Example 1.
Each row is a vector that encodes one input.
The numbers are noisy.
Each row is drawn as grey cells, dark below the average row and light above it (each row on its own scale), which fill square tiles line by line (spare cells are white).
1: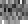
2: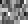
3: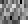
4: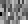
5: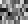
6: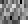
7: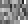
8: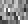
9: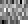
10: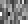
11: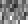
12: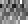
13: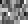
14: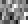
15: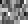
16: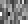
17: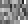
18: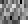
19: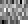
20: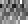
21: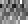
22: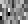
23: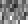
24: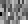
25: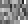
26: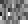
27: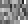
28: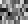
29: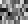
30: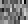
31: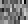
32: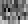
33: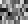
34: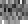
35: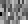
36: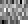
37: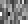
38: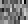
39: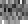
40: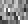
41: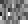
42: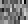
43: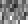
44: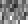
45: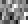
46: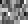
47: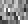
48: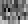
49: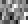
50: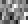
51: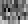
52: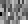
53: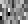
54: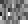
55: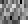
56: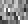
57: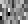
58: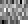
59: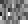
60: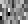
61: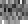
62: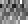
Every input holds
four true/false values.
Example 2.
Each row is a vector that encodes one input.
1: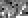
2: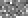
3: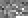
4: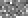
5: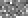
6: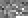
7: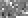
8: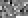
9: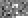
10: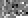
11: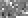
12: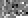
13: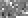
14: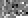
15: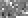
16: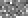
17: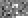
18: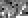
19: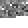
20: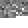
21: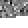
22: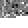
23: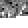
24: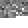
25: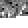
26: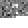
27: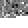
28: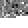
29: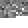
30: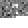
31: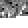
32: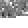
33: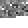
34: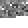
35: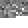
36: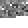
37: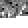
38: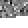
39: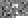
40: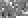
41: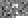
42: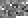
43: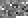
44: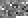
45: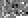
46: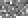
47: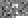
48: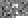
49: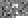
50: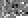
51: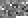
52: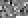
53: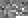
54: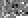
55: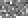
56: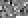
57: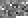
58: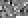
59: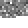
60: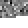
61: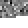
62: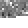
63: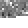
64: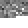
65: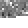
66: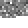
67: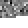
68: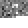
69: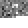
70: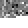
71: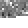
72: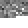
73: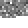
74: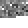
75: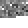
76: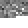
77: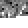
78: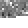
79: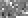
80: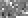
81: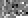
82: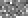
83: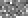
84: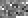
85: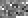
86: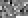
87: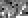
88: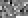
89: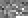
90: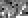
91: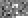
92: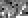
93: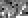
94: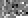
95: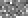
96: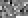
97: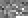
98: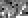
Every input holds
three true/false values.
